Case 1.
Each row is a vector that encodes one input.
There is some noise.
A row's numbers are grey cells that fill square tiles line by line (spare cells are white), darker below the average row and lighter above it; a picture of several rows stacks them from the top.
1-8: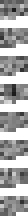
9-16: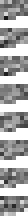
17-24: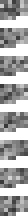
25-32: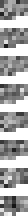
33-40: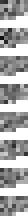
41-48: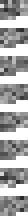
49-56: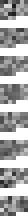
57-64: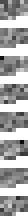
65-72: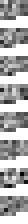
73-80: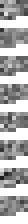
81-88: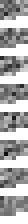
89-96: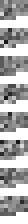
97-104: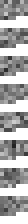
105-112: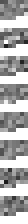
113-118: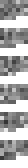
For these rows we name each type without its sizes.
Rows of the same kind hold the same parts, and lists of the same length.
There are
3 kinds of row.
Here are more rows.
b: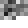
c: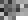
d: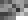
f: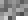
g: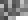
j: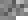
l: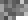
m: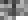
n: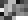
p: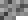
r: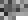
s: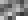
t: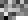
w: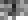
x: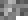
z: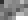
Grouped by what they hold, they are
b, c, d, j, p, r, z
f, n, s, x
g, l, m, t, w

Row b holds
three true/false values.
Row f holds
a label.
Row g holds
a point on a line.
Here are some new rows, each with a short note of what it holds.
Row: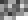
a label
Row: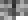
a point on a line
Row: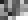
a point on a line
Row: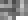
a point on a line
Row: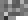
a point on a line
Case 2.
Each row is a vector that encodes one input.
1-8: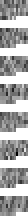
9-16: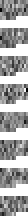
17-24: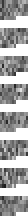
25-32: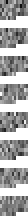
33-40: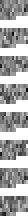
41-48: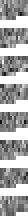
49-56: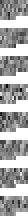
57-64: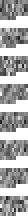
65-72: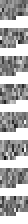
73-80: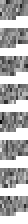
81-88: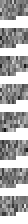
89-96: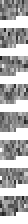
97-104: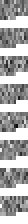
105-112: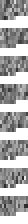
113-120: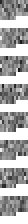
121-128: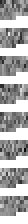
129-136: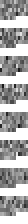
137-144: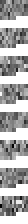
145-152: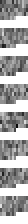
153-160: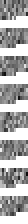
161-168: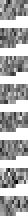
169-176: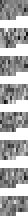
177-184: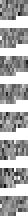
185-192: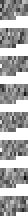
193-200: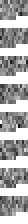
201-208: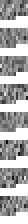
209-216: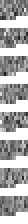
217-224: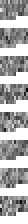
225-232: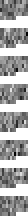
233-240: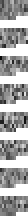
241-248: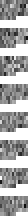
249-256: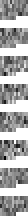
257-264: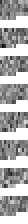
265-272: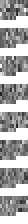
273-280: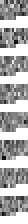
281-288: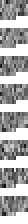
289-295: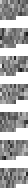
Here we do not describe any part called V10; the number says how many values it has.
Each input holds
either a point on a 6-point circle, or a point on a 9-point circle, or a value of V10.
